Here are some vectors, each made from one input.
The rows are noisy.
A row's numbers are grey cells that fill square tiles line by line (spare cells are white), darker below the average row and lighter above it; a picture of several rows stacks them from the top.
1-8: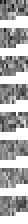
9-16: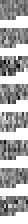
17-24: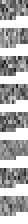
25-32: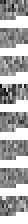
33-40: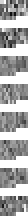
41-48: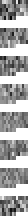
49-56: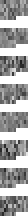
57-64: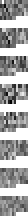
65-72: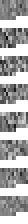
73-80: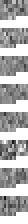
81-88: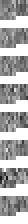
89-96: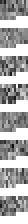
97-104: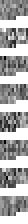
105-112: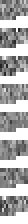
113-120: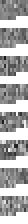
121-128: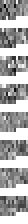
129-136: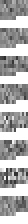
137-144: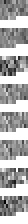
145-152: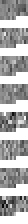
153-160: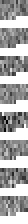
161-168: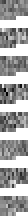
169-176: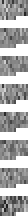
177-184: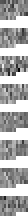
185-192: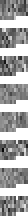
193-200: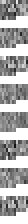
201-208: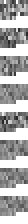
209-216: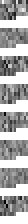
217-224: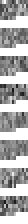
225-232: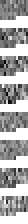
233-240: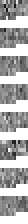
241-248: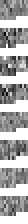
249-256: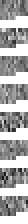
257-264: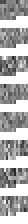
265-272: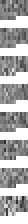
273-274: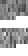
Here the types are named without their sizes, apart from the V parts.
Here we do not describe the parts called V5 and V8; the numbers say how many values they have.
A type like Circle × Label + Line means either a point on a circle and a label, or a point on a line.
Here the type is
Bool × Bool × Bool × Bool × Line × Line + V5 × V8.
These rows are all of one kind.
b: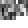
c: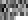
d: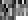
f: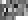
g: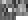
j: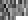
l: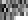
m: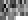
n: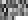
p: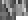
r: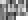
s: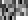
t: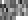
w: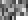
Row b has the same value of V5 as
j, p, r and w.
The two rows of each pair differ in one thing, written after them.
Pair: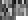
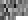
the value of V8
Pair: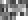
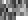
the value of V5
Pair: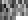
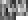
the value of V5
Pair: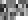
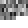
the value of V5
